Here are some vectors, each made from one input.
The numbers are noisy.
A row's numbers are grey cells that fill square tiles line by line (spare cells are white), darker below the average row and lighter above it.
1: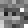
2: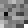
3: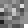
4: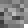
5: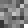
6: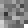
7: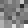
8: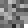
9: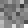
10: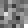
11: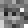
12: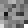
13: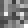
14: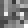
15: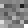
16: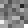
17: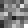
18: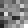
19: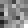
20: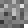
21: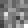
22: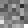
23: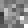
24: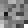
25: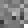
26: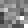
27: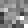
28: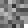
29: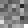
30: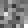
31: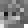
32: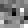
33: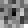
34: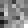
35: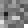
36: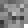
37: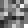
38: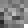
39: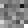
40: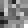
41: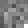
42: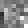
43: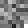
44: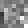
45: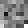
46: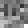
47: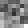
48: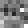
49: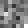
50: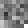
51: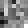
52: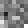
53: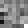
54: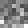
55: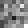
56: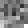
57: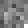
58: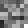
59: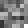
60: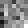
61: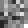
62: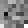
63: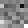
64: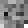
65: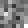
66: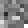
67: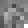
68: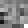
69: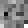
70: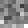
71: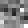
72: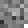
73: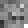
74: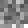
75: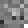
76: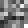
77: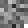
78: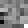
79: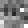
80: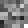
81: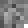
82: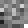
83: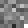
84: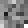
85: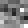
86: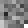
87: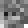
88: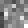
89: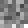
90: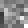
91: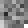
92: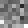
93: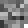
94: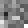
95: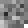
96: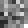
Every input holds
a point on a 5-point line, together with either a point on a 5-point line, or a node of a 7-node tree.
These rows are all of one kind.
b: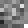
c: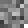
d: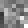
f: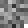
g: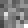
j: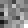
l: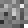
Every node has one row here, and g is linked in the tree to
b and f.
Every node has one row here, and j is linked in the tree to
b and d.
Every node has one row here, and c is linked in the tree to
l.
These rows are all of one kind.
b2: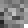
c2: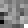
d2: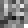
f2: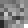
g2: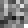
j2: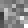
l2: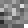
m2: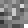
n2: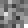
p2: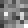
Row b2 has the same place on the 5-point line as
j2 and n2.
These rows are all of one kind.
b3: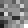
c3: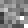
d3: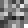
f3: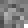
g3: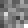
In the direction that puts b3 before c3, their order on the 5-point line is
d3, b3, g3, f3, c3.
